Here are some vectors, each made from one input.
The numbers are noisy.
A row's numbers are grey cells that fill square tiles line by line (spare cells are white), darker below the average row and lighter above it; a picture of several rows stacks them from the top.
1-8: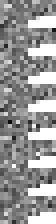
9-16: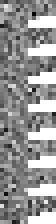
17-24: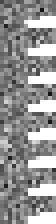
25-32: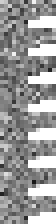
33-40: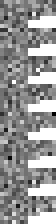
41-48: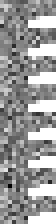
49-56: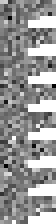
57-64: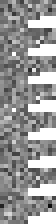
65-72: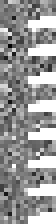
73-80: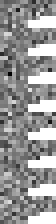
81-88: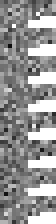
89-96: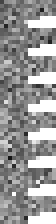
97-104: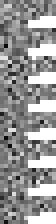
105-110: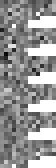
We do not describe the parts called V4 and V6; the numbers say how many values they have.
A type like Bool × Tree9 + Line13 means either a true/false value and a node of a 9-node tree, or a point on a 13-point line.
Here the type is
Bool × Bool × Bool + (Line5 + V4) × V6.
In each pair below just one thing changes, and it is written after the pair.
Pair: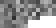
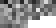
the value of V4
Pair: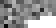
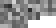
the value of V6
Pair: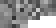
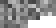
the value of V4
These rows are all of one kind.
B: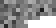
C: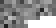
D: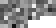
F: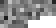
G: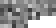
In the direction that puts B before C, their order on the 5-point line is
F, B, G, C, D.
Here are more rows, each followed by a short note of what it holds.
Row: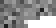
a point on a 5-point line and a value of V6
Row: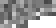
three true/false values
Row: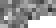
a point on a 5-point line and a value of V6
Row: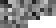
a value of V4 and a value of V6
